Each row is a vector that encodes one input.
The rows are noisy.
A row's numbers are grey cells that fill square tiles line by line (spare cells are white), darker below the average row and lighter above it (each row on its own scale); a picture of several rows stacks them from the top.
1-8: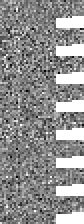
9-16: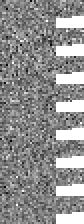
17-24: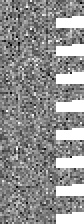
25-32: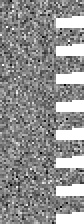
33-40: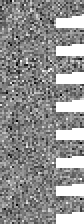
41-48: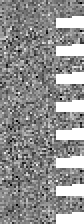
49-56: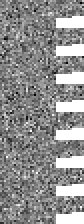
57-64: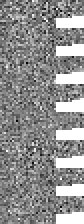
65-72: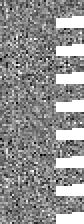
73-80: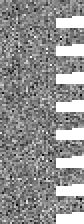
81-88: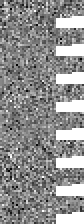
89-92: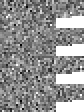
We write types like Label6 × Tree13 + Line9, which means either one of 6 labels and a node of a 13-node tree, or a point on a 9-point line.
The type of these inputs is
Bool × Circle5 × (Tree9 + Unit).
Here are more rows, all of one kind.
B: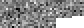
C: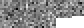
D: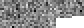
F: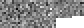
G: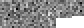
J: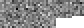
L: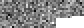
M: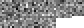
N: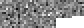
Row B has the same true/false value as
F and N.
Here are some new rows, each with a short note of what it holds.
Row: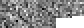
a point on a 5-point circle, a node of a 9-node tree and a true/false value
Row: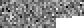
a point on a 5-point circle, a node of a 9-node tree and a true/false value
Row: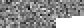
a point on a 5-point circle, a node of a 9-node tree and a true/false value
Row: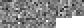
a point on a 5-point circle, a node of a 9-node tree and a true/false value
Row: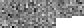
a point on a 5-point circle and a true/false value
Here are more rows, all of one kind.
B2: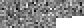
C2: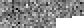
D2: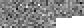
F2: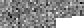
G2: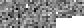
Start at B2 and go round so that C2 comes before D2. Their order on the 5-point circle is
B2, C2, F2, D2, G2.
